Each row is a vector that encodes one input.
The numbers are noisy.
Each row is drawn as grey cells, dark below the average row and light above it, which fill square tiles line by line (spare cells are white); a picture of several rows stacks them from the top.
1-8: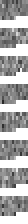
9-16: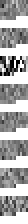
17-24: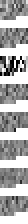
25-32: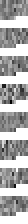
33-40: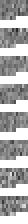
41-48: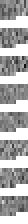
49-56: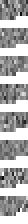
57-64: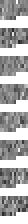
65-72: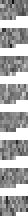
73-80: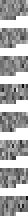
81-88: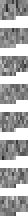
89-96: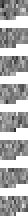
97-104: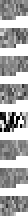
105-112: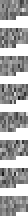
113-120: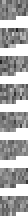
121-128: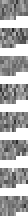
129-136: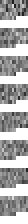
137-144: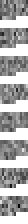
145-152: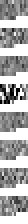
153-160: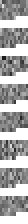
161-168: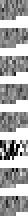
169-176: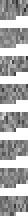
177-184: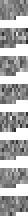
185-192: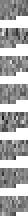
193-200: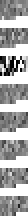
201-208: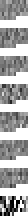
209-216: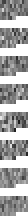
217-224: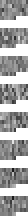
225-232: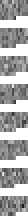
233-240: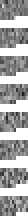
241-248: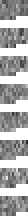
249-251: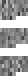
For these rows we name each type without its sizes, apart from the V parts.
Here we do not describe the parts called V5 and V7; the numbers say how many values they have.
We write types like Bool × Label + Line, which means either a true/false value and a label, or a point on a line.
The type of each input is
List(V5) × Tree × Tree × Tree × V7 + Unit.
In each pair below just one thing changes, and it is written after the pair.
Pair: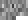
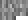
the value of V5 in item 1 of the list
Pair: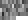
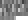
the value of V7
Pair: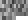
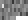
the value of V5 in item 2 of the list
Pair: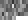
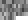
the value of V5 in item 1 of the list
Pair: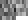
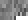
the node of one of the three trees
